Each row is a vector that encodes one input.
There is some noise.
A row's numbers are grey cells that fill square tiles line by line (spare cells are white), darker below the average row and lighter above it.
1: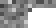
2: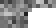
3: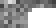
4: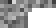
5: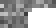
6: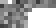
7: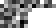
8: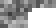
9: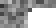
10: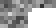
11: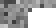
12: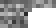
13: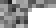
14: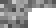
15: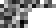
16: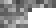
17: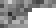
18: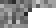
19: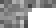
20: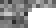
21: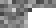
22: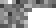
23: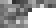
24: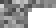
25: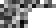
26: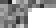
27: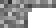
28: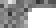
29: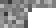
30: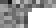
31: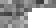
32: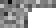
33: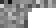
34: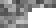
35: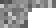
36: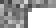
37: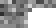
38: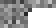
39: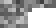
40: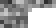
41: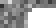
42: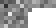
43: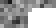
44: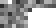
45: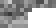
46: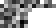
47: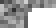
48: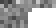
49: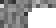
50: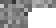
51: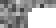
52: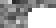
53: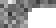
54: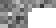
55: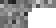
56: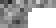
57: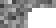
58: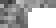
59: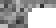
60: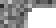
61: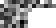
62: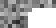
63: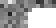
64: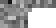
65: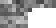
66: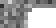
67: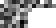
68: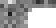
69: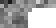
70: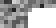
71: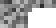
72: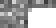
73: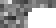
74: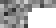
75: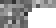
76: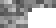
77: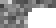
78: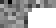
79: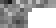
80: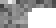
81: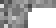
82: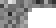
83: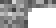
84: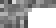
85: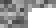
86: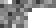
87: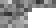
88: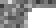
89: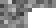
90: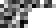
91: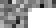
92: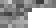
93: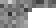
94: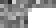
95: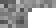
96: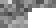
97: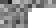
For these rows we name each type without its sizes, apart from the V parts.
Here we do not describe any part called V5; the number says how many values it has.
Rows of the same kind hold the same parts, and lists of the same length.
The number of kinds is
3.
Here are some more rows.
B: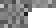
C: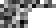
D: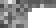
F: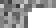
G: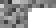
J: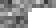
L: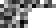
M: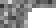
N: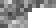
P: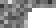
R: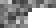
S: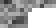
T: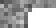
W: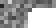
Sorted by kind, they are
B, F, G, J, S, T
C, L
D, M, N, P, R, W

